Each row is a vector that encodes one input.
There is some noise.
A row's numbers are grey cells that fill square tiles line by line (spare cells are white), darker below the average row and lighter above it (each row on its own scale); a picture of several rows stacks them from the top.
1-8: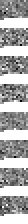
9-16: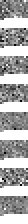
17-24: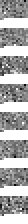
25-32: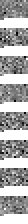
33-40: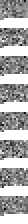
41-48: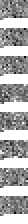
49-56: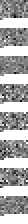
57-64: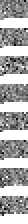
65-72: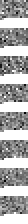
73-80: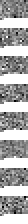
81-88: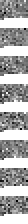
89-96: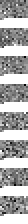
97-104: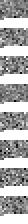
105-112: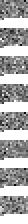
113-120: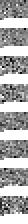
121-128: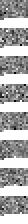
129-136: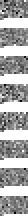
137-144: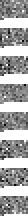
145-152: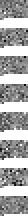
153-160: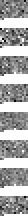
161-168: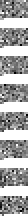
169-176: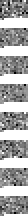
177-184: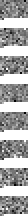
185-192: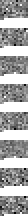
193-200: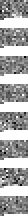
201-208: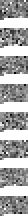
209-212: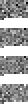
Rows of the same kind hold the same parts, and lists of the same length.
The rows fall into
3 kinds.
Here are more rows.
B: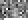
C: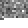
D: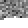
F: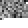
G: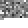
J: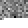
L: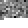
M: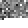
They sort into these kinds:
B, D, G, M
C
F, J, L

